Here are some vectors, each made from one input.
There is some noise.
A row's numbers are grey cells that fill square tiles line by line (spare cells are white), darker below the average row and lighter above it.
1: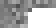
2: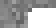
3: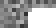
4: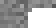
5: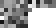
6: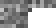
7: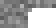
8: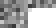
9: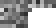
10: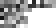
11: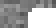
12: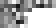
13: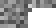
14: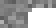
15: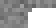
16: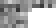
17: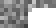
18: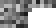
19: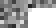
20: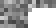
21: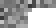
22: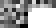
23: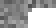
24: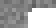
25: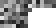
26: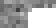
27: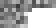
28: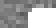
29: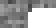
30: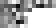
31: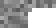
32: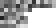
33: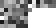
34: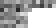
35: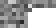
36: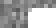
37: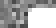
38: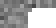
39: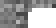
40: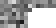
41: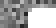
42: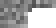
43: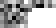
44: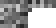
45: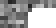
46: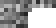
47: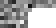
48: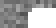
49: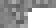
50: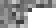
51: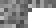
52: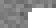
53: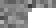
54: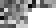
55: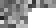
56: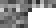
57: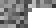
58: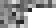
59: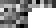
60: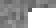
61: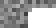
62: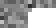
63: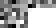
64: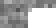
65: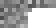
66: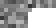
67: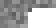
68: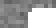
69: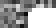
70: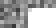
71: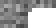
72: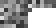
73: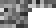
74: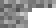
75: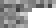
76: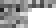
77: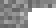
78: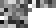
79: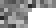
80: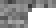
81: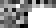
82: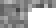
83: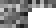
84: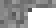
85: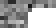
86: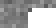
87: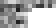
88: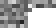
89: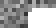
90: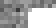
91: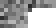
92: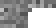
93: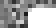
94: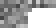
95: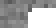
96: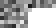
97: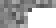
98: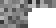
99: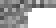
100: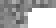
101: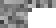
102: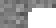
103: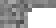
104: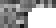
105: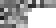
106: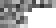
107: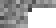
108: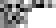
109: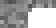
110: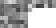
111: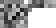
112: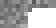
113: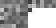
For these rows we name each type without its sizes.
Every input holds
a list of points on a line.
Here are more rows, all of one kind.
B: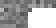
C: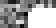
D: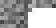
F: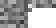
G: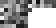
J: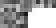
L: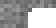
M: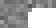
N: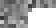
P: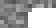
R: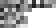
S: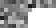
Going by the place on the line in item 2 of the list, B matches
N and P.
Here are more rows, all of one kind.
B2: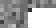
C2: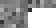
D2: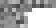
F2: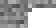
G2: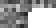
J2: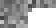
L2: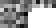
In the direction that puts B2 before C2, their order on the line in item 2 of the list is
F2, L2, J2, G2, B2, D2, C2.
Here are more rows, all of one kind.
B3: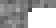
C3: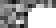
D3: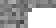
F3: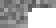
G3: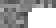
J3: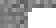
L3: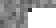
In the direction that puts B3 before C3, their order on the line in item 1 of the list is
L3, B3, F3, G3, D3, C3, J3.
